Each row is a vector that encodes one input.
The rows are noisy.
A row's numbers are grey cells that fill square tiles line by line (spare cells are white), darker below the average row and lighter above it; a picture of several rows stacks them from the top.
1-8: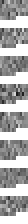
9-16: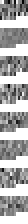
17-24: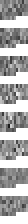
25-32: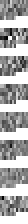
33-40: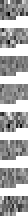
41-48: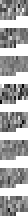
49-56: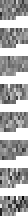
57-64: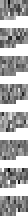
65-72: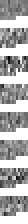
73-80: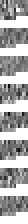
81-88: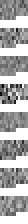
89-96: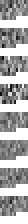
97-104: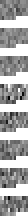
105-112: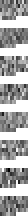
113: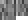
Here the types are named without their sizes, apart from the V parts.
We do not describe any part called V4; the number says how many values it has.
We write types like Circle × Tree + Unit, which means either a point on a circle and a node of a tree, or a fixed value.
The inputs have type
Bool × Circle + Line × List(V4).
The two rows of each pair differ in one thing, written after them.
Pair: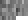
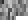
the value of V4 in item 1 of the list
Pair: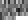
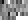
the place on the line
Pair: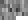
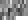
the value of V4 in item 1 of the list
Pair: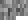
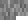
the value of V4 in item 1 of the list
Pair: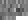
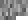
the value of V4 in item 2 of the list
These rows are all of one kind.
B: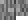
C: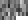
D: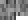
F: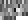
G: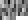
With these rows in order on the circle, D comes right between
C and G.
